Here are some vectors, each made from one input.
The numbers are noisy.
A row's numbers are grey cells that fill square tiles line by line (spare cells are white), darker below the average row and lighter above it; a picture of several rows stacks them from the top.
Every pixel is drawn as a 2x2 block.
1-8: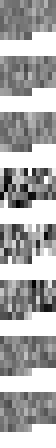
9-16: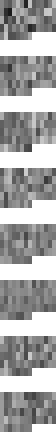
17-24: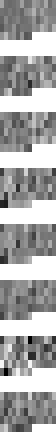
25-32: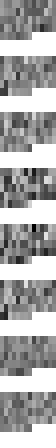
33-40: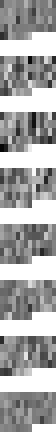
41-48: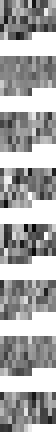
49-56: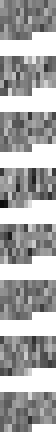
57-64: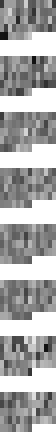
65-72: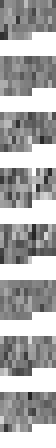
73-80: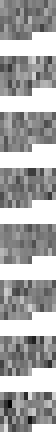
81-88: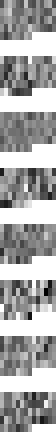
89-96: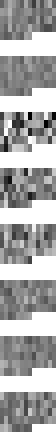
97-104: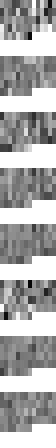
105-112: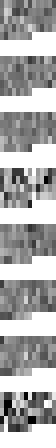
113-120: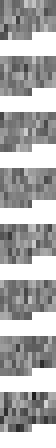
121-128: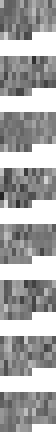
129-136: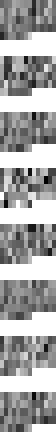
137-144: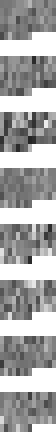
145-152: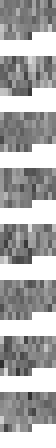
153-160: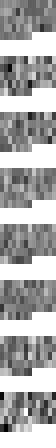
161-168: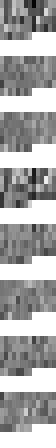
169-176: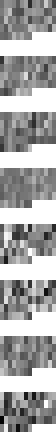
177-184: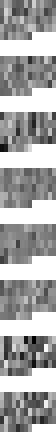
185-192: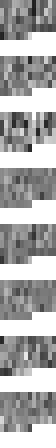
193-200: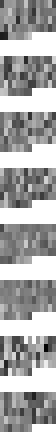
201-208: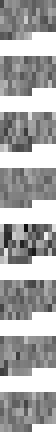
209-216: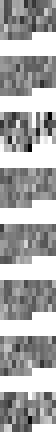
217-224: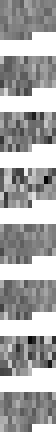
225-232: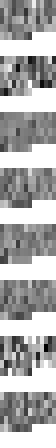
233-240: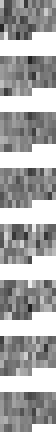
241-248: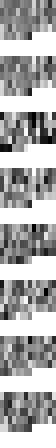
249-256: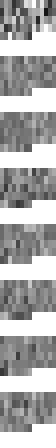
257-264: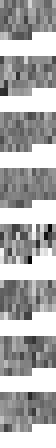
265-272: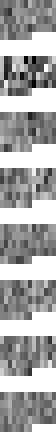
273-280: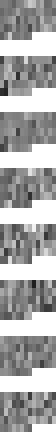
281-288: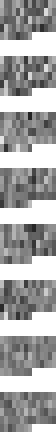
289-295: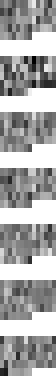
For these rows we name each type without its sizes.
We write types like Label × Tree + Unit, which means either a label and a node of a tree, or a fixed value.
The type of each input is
Label.
